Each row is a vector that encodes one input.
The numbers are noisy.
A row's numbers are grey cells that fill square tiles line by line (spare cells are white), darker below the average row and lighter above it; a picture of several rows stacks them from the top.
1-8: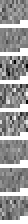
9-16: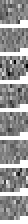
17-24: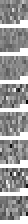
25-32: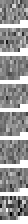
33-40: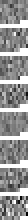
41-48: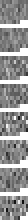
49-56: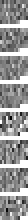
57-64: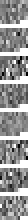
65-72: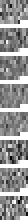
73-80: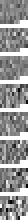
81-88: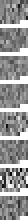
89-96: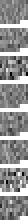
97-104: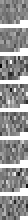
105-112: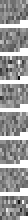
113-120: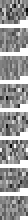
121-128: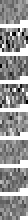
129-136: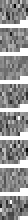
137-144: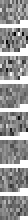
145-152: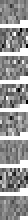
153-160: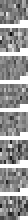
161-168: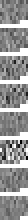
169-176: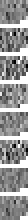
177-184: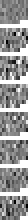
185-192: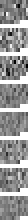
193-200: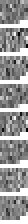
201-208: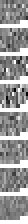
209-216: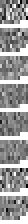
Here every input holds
a node of a 14-node tree.
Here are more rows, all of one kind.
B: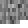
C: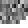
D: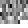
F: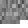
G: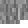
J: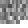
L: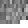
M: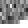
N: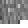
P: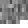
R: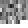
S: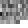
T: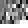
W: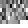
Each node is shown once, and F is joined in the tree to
B and W.
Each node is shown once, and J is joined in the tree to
C, G and M.
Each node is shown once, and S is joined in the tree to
D.
